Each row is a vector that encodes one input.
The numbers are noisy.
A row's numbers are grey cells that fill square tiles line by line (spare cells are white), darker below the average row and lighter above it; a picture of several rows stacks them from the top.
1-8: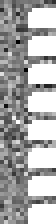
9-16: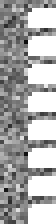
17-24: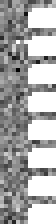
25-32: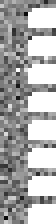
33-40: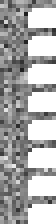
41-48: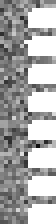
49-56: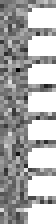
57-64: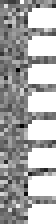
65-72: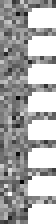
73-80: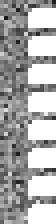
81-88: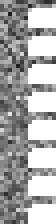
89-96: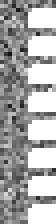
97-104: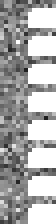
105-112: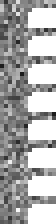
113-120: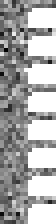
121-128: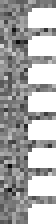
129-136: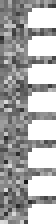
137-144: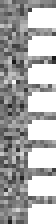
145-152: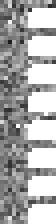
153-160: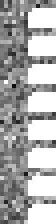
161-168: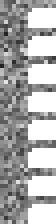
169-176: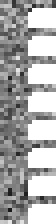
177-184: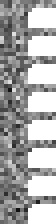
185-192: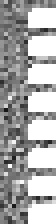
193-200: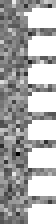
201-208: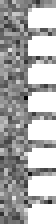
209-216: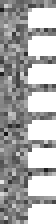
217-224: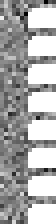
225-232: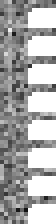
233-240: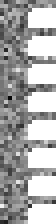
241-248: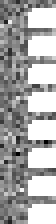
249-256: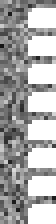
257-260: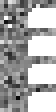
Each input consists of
a point on a 12-point line and a true/false value.
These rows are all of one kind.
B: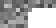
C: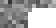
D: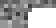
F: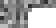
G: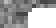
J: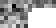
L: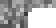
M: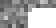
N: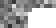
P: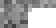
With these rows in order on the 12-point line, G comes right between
L and N.
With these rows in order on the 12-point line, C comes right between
N and P.
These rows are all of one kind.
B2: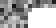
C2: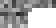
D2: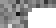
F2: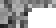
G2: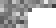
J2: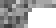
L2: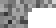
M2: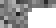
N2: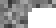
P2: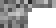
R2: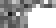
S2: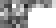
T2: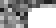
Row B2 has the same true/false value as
C2, D2, M2 and T2.
